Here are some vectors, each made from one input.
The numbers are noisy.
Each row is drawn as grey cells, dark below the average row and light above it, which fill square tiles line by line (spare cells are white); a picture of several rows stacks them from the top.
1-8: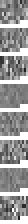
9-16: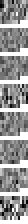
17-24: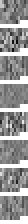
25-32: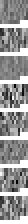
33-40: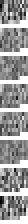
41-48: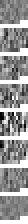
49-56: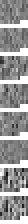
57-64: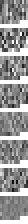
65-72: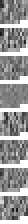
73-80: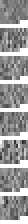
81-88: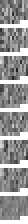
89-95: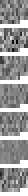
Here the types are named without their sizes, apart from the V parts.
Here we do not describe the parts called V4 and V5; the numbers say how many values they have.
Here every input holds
either a point on a circle, a true/false value and a value of V5, or a value of V4.
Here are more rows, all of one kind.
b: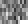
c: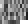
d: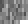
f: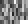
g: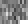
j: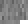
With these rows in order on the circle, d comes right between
c and f.
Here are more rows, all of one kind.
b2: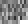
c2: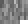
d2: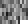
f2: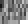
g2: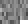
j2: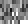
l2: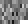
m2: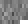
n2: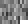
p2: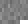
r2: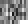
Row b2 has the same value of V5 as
d2 and r2.
